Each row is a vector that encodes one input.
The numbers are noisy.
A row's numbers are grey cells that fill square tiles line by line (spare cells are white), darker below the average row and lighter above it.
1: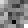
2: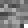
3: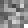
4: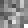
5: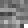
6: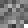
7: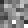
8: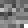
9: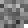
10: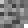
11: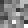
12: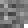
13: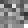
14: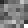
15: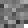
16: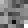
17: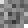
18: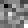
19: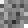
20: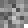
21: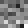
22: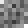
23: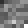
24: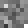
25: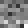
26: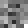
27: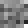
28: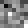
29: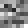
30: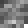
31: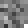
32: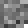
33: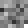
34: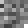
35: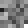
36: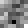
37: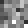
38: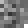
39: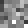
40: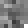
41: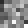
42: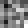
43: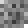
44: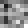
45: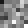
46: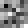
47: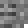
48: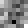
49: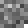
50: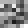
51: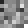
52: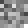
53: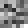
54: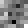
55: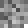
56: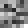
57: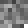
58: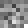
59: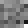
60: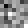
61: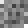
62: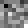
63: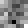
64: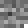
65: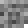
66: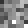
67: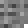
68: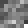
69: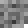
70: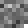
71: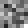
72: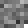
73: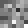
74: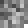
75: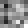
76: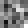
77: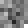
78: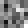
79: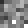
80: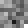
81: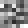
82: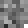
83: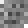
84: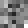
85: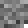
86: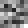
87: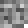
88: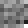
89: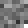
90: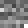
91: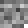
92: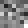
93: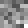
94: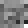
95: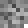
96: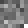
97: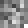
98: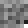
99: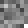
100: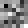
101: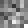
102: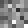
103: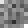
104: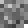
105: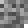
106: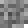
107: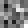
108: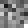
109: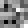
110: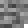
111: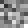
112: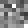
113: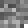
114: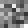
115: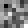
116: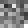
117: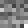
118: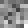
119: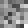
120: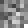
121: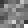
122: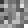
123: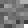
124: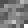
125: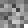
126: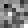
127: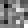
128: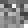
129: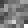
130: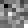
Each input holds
a point on a 4-point line, together with either a point on a 4-point line, or three true/false values.
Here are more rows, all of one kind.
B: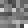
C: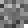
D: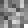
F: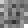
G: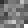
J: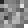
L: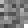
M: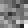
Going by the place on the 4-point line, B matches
G and M.
